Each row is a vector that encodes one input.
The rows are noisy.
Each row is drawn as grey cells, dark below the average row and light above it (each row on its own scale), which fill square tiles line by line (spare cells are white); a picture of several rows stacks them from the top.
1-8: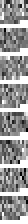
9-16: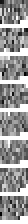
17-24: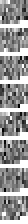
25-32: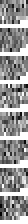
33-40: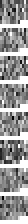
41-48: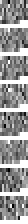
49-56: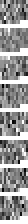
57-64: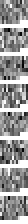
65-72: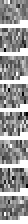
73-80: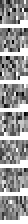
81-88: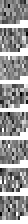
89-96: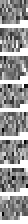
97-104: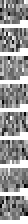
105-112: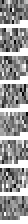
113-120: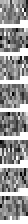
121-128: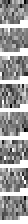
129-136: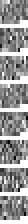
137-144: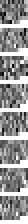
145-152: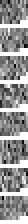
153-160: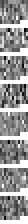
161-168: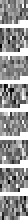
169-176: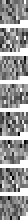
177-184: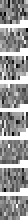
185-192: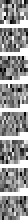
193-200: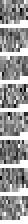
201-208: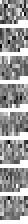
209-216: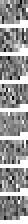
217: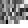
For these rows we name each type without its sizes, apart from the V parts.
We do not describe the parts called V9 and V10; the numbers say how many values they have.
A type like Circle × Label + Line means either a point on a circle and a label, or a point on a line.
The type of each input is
(Line + V9) × (Line + V10).
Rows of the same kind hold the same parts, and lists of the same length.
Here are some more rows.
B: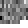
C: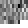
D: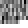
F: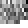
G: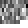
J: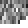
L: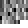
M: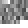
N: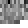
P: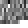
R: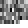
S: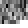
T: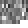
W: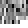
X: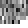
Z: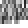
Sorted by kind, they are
B, R
C, F, N
D, M, P, S, Z
G, J, L, T, W, X

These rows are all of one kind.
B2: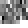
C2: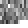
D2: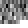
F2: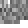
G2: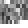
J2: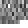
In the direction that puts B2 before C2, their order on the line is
G2, F2, B2, D2, J2, C2.
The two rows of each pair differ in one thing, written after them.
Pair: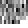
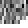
the place on the line
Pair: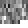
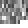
the place on the line
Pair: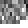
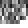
the place on the line
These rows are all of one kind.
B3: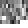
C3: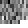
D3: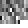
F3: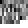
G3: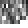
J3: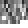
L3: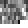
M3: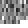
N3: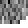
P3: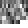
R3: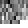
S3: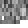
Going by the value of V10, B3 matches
G3, J3 and P3.
